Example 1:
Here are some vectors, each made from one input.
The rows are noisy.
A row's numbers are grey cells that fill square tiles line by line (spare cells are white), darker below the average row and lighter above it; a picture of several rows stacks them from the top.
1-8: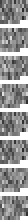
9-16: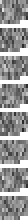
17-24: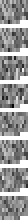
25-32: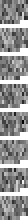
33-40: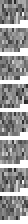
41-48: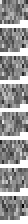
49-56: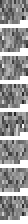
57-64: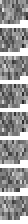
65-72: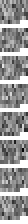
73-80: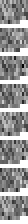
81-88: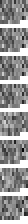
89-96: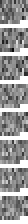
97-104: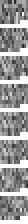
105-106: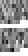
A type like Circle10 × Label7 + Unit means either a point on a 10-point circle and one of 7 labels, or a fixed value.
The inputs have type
Circle13.
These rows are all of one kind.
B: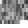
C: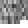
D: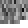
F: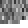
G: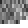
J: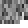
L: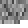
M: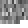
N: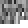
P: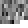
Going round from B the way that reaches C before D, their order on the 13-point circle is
B, C, M, L, G, F, D, N, P, J.
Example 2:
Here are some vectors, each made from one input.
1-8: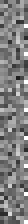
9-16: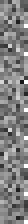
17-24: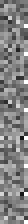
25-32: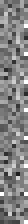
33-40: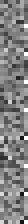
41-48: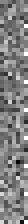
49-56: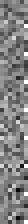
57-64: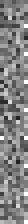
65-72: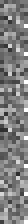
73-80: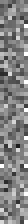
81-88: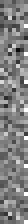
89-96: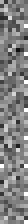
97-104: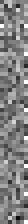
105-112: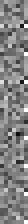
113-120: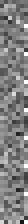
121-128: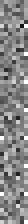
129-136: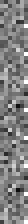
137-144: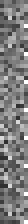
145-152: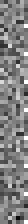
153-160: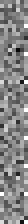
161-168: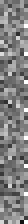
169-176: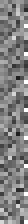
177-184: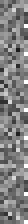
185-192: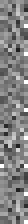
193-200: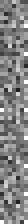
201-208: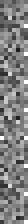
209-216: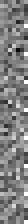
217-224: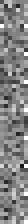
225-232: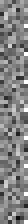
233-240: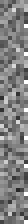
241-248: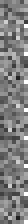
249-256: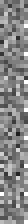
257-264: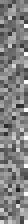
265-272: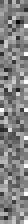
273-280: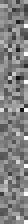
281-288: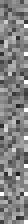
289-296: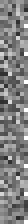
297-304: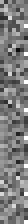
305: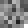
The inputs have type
Circle19.
